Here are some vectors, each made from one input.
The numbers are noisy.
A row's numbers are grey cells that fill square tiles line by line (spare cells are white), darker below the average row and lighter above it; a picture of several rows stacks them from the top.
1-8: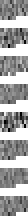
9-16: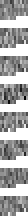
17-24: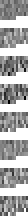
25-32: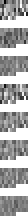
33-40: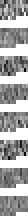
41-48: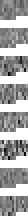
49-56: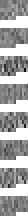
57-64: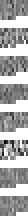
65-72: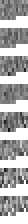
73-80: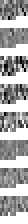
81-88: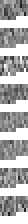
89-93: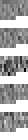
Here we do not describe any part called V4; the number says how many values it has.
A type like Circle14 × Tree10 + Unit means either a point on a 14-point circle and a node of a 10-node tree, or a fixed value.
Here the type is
Bool × List2(Line5) × V4.
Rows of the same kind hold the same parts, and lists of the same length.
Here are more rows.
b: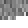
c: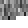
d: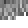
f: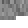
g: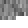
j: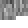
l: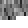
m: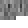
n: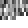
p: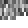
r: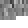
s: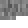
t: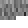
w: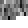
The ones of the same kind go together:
b, d, l, w
c, f, g, m, n, p, s, t
j, r

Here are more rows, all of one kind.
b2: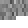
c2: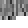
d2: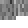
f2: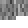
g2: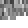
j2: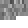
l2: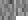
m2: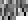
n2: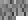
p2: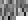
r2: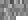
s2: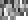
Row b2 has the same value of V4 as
j2, n2 and r2.
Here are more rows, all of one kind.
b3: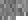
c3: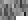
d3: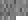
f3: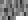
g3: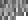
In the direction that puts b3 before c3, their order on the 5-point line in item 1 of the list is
f3, b3, d3, c3, g3.
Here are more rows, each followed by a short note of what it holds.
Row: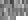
a true/false value and a value of V4, together with the empty list
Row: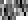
a true/false value and a value of V4, together with a list of two items
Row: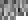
a true/false value and a value of V4, together with a list of two items
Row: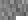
a true/false value and a value of V4, together with a list of one item
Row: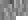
a true/false value and a value of V4, together with the empty list
